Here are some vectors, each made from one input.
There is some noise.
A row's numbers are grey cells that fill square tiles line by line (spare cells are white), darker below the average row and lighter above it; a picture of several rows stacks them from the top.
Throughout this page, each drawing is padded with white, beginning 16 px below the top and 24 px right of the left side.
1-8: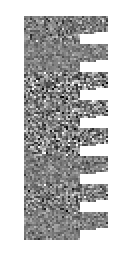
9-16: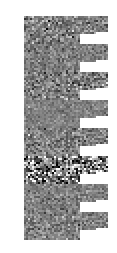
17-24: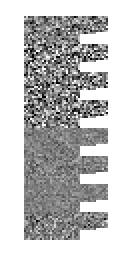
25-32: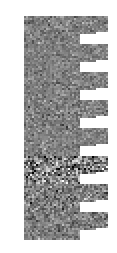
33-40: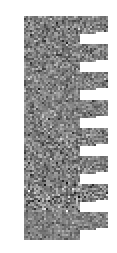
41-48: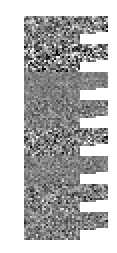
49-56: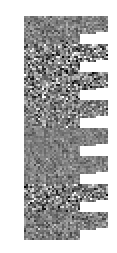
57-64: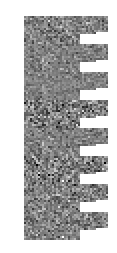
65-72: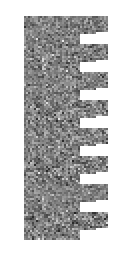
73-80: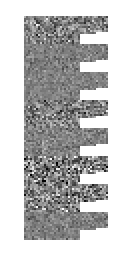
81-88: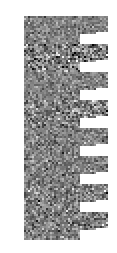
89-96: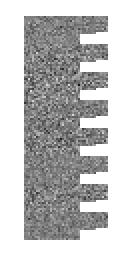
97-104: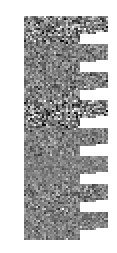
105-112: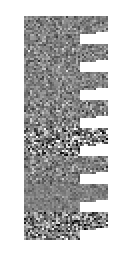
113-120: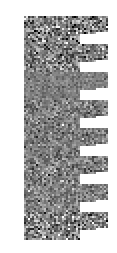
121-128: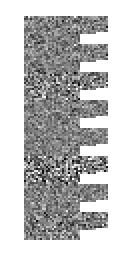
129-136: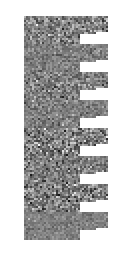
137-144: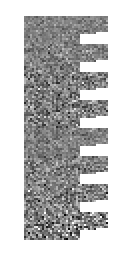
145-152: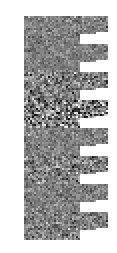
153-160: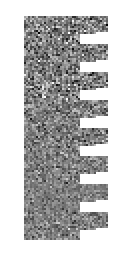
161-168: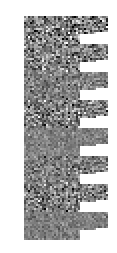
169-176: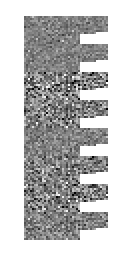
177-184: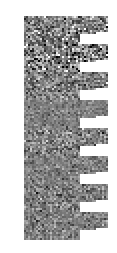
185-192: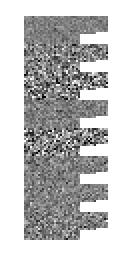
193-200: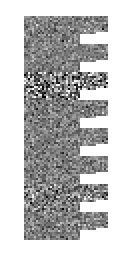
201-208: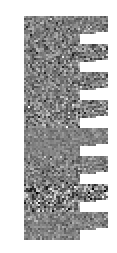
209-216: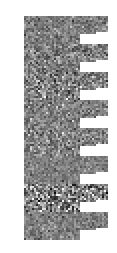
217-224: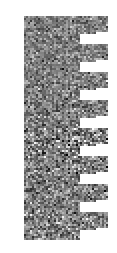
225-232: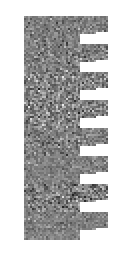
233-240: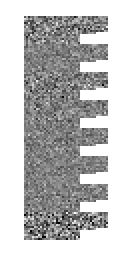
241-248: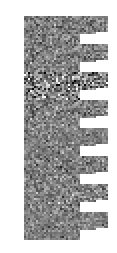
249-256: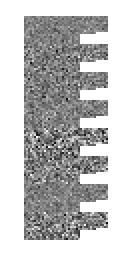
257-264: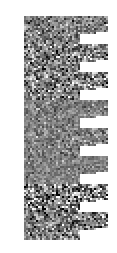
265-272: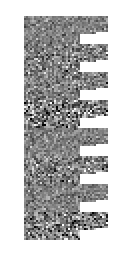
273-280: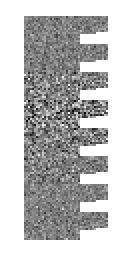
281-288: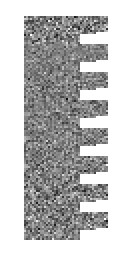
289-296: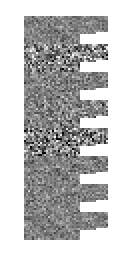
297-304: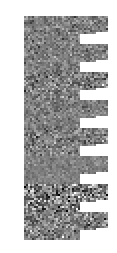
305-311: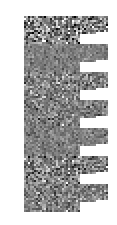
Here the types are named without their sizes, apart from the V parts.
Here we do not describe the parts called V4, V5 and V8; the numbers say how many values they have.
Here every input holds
a node of each of six trees, a value of V4, a value of V5 and a value of V8.
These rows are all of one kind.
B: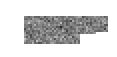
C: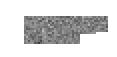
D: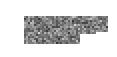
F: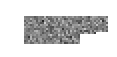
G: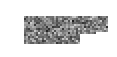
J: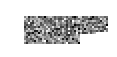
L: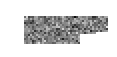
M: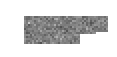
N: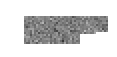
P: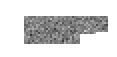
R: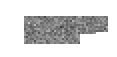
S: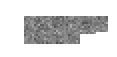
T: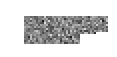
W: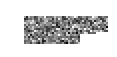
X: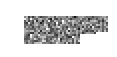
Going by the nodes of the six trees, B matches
F, P, R and T.
